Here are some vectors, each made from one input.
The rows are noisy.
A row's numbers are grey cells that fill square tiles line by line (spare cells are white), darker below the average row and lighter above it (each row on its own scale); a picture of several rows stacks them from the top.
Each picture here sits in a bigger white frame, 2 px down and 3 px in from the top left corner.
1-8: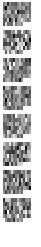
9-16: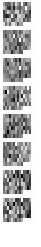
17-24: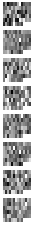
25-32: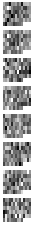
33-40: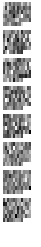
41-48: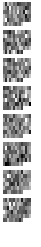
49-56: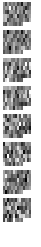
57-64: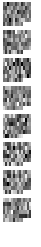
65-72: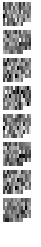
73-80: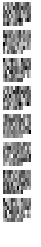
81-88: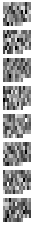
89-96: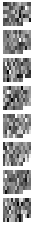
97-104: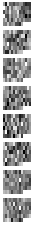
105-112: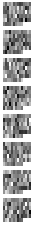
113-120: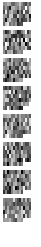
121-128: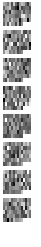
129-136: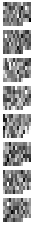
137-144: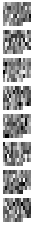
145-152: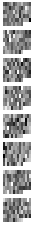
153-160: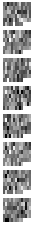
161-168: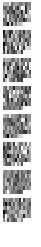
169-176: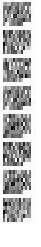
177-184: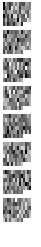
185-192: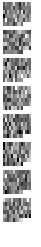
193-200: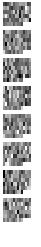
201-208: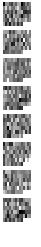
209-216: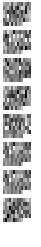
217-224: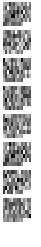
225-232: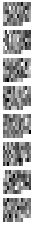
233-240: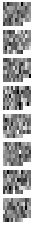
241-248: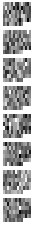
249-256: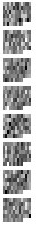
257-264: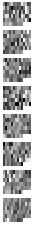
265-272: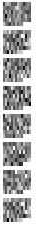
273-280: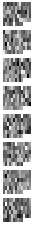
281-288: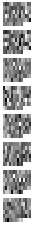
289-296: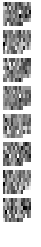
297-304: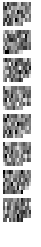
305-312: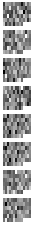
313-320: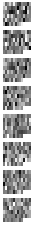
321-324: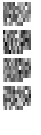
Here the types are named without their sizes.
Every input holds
a label.
